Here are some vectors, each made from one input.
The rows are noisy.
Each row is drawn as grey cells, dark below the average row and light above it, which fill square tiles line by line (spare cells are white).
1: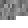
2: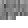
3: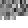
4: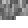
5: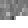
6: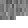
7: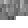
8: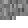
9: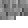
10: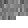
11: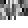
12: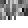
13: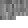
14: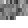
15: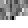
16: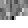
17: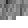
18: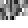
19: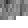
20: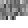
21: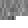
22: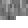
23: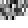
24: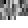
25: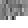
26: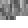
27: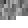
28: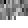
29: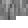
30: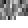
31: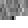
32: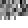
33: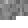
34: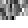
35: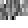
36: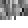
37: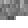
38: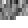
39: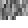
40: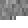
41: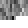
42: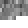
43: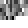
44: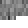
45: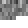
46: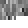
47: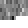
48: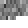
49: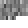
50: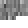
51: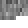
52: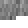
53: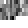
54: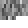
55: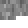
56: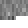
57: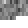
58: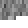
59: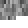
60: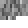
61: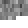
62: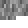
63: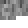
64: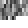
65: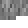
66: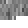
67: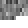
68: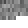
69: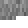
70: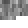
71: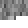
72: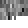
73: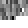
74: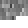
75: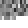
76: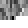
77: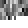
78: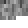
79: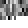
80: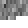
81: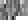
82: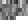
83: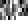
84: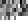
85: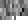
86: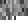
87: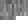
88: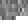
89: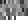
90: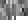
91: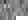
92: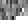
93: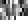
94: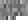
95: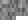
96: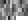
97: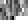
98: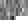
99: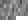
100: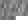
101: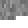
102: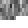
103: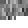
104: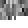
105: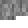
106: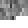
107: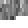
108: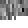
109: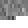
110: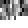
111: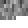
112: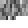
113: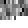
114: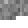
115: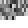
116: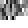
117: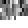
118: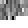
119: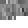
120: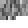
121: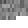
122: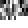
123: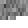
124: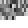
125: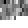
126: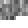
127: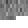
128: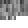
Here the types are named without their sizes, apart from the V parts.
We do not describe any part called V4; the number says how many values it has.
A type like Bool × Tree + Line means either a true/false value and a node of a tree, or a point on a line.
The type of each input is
List(Bool × (Line + V4)).
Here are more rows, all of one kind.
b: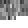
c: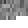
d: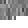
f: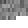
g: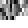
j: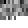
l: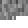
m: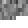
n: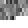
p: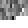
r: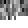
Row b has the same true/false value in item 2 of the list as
g and r.
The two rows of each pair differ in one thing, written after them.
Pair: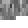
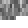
the value of V4 in item 2 of the list
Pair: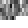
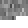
the true/false value in item 1 of the list
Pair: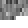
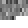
the true/false value in item 2 of the list
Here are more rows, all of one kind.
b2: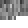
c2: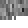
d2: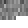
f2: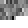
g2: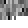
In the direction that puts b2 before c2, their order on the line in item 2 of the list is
f2, g2, b2, d2, c2.
